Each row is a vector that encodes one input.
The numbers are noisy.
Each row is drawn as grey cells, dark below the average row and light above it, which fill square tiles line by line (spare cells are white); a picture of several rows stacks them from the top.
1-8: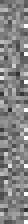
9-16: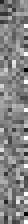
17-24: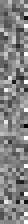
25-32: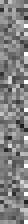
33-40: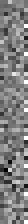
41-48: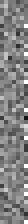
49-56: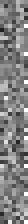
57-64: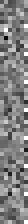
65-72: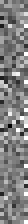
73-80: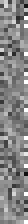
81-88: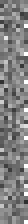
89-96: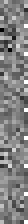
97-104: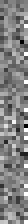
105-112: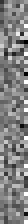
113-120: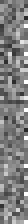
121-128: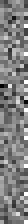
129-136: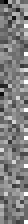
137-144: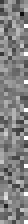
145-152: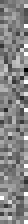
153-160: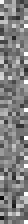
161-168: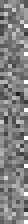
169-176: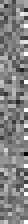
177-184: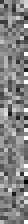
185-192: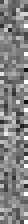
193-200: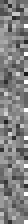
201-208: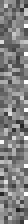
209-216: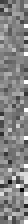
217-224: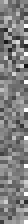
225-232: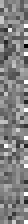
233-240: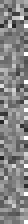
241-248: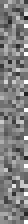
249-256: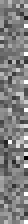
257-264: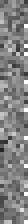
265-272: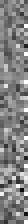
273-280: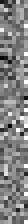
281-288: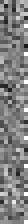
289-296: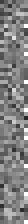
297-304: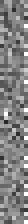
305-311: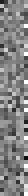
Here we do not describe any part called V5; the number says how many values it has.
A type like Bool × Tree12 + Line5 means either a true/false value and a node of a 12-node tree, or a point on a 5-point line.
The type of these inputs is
(Bool × Bool × Bool × Bool + V5) × Tree11 + Unit.
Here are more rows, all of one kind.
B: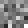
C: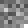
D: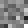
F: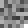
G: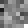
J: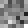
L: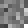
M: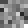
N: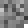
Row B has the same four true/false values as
D and N.
